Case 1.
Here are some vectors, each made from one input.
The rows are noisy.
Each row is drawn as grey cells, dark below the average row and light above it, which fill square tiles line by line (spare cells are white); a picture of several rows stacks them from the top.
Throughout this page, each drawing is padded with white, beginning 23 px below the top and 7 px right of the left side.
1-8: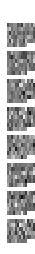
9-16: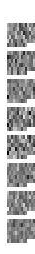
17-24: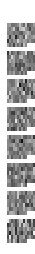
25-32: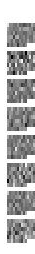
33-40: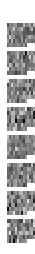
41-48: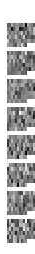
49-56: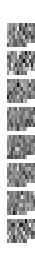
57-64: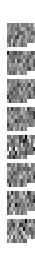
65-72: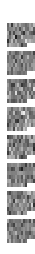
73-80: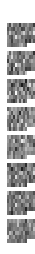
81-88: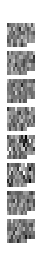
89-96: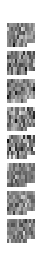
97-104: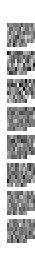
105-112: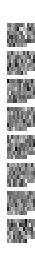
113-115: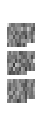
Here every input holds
either a point on an 11-point circle, or three true/false values.
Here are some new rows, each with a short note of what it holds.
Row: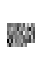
a point on an 11-point circle
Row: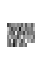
a point on an 11-point circle
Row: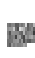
a point on an 11-point circle
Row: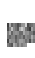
a point on an 11-point circle
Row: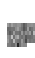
three true/false values
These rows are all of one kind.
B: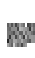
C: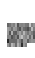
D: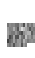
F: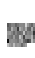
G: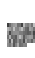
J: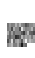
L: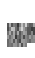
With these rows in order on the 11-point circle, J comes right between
C and D.
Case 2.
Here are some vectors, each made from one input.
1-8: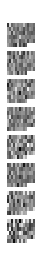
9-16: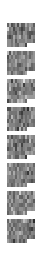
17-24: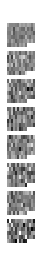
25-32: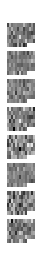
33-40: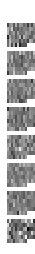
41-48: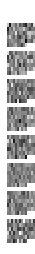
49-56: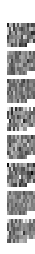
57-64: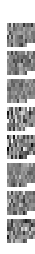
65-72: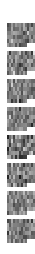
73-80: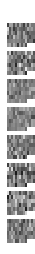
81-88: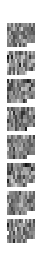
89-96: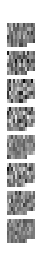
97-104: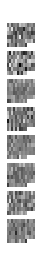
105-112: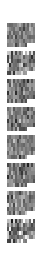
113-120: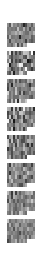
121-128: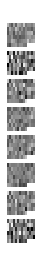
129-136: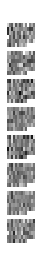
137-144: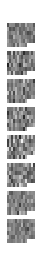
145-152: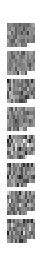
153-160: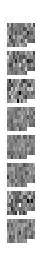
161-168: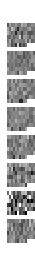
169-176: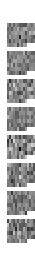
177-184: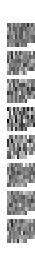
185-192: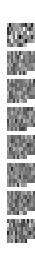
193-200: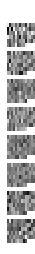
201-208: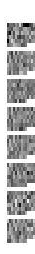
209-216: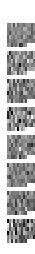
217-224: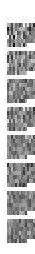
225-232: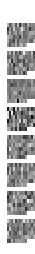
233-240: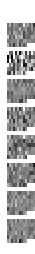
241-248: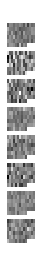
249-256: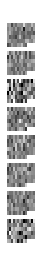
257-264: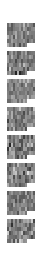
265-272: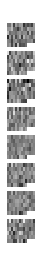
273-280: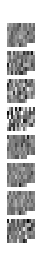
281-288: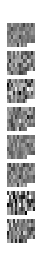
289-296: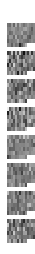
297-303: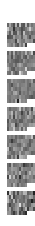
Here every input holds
a list of up to two points on a 7-point line.
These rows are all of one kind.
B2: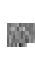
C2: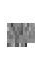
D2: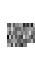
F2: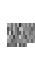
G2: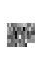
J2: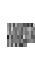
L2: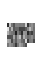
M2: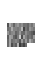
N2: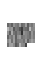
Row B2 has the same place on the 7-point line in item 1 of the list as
F2 and M2.
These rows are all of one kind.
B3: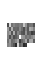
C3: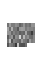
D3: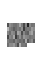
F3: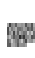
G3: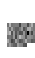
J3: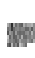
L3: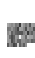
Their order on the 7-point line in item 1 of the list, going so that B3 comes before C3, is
B3, C3, L3, G3, D3, J3, F3.
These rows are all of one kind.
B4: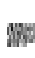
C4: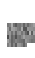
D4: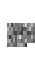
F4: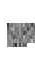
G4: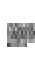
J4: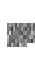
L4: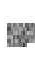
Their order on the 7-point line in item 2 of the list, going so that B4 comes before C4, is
G4, D4, B4, J4, L4, C4, F4.
